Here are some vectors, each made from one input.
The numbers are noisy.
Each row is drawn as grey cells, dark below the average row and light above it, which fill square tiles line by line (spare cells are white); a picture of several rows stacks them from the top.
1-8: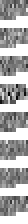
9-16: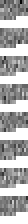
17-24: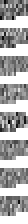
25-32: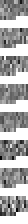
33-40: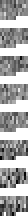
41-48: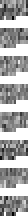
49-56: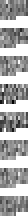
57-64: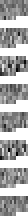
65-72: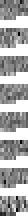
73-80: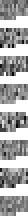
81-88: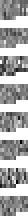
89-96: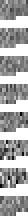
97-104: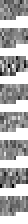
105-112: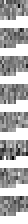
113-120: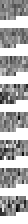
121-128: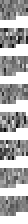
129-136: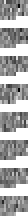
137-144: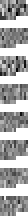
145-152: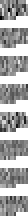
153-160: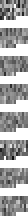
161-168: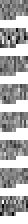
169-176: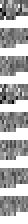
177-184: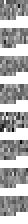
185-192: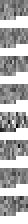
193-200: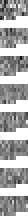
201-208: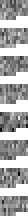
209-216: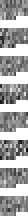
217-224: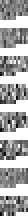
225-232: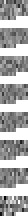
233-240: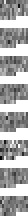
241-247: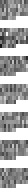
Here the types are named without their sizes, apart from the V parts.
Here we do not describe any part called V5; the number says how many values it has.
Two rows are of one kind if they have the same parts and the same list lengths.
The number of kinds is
3.
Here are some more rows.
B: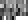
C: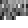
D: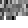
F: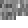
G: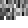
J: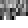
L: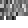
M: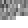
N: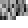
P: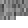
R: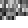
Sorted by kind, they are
B, C, D, G, J, L, R
F, M, P
N

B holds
two labels.
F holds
a label and four true/false values.
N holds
a value of V5.
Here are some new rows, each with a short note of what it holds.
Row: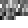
two labels
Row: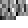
a value of V5
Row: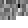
a label and four true/false values
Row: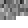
a label and four true/false values
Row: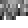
two labels
